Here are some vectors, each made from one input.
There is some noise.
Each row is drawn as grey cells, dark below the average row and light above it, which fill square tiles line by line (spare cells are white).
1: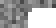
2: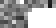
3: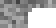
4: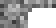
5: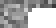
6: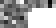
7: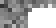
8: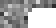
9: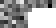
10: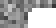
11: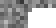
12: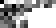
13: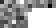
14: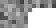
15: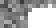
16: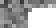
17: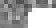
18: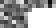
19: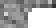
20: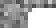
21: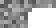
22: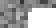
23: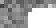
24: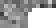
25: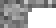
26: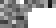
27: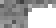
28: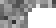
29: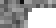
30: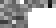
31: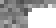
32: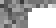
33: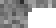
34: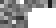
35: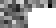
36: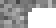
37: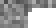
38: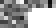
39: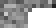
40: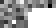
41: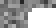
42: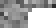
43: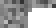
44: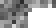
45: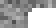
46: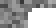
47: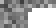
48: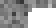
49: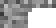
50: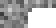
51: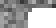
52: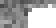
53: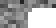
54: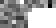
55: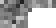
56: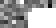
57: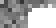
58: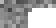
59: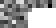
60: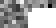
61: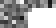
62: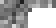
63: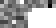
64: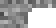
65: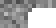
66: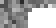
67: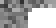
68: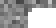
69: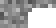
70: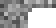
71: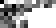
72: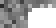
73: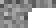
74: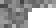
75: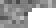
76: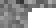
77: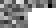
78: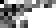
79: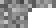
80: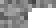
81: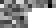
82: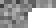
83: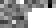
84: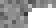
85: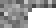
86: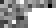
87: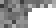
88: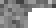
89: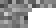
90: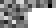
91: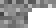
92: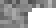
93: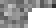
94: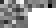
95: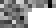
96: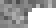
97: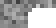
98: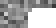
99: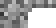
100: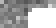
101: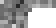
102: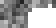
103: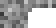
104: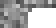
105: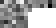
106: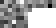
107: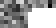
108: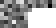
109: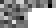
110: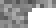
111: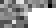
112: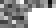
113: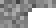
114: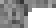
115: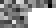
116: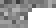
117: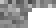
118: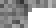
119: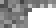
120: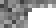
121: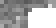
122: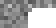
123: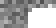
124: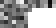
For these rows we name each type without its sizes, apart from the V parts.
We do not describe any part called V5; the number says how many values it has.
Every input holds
a list of items, each a true/false value and a value of V5.
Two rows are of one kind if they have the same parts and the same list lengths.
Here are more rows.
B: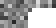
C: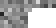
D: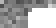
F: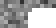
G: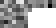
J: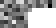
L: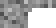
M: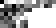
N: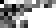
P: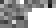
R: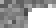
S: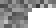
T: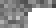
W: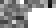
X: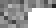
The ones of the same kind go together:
B, C, D, F, L, R, S, T, X
G, J, P, W
M, N

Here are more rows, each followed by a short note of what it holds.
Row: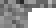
a list of two items
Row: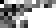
the empty list
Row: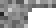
a list of two items
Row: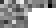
a list of one item
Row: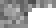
a list of two items
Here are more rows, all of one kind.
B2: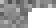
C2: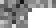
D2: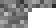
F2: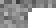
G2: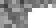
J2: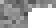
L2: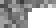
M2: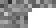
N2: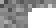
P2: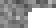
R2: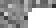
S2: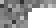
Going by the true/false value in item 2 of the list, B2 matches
J2 and P2.
